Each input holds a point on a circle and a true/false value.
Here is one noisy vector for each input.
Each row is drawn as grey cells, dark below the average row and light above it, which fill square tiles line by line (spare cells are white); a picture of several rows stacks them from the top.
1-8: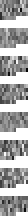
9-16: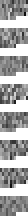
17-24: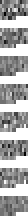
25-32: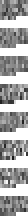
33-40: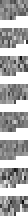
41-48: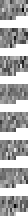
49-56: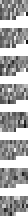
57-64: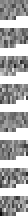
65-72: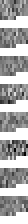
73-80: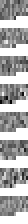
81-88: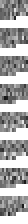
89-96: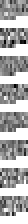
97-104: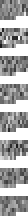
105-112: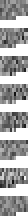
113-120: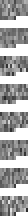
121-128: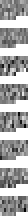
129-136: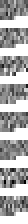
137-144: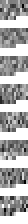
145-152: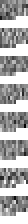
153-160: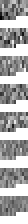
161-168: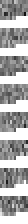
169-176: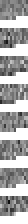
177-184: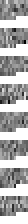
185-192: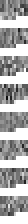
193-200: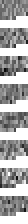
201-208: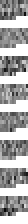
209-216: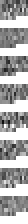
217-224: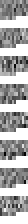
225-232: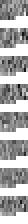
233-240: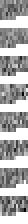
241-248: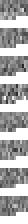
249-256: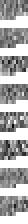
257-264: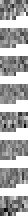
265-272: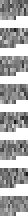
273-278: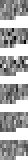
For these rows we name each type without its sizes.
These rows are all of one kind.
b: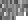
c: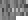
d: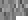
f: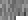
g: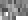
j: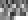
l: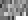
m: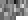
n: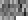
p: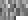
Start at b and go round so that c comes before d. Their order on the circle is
b, c, m, f, p, n, g, l, j, d.
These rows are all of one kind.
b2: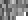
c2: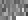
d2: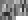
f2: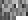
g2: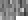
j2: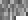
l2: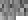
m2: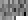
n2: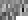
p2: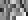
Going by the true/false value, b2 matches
d2 and n2.
